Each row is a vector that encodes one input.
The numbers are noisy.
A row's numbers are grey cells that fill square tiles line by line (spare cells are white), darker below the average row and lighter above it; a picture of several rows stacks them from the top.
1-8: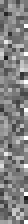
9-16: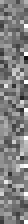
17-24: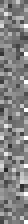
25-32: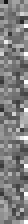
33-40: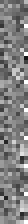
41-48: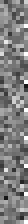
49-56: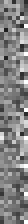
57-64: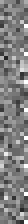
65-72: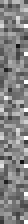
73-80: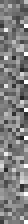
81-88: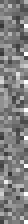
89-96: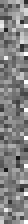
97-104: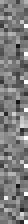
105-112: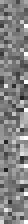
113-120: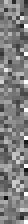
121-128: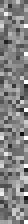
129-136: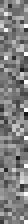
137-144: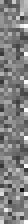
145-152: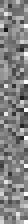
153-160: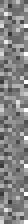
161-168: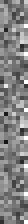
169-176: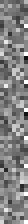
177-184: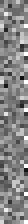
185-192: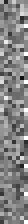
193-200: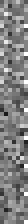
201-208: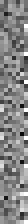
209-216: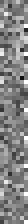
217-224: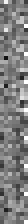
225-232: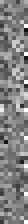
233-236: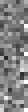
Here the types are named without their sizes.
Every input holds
four true/false values.
